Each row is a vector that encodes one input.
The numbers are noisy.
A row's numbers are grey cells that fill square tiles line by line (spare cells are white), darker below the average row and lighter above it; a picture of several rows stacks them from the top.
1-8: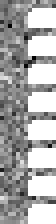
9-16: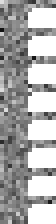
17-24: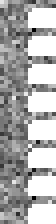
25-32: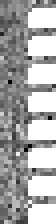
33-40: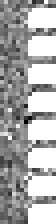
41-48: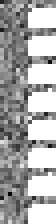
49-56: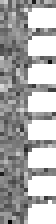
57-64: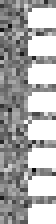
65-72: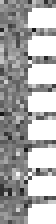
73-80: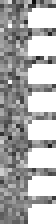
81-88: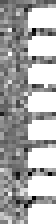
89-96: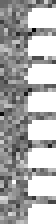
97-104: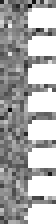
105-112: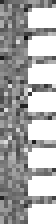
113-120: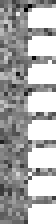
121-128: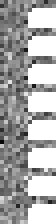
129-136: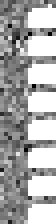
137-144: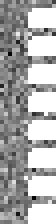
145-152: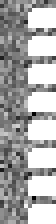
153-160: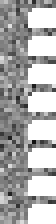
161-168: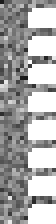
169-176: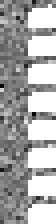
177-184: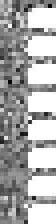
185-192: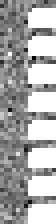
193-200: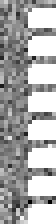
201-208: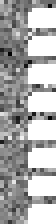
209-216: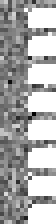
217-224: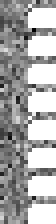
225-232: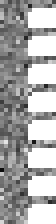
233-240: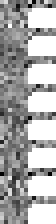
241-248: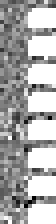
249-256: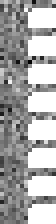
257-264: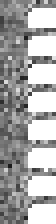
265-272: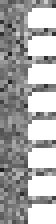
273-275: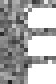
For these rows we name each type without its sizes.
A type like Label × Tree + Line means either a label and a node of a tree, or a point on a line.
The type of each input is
Label × Line.
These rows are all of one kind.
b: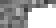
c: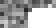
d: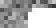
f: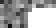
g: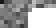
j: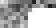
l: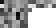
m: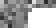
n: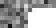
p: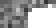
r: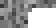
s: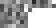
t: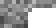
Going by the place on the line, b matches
g, m, p and r.
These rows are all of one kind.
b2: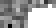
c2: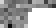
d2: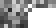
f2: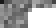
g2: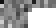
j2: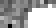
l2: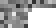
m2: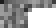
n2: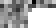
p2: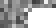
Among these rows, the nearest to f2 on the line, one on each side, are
b2 and m2.
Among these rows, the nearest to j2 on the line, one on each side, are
b2 and c2.
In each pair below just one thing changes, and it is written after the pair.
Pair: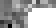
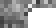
the place on the line
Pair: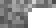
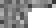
the place on the line
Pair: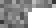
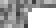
the place on the line
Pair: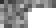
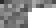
the place on the line
